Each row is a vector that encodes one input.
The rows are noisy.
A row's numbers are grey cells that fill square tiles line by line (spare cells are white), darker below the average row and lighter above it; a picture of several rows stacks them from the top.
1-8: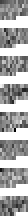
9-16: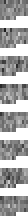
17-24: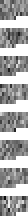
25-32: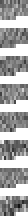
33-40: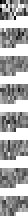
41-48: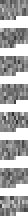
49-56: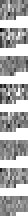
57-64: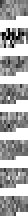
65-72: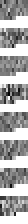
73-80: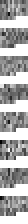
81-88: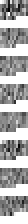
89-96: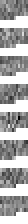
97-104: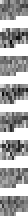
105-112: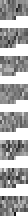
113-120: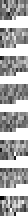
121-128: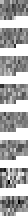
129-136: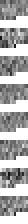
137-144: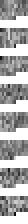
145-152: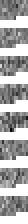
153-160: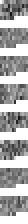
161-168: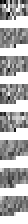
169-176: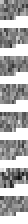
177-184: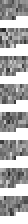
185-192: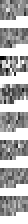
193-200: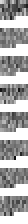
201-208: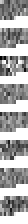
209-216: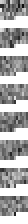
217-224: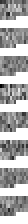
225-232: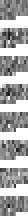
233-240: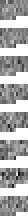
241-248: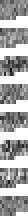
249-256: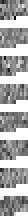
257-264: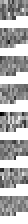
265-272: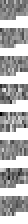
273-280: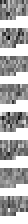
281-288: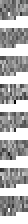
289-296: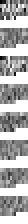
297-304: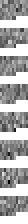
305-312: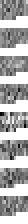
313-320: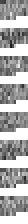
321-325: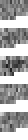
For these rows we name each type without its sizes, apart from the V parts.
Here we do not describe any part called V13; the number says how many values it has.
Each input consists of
a point on a line, together with either a point on a circle, or a value of V13.
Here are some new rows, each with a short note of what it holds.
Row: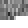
a point on a line and a value of V13
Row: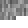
a point on a circle and a point on a line
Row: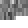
a point on a line and a value of V13
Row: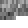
a point on a circle and a point on a line
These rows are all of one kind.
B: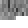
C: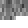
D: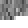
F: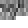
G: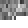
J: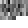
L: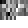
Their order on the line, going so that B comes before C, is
G, J, B, F, C, D, L.
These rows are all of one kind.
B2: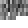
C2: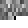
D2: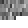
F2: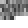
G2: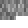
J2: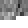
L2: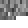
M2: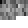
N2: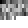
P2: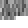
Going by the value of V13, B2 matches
M2 and N2.
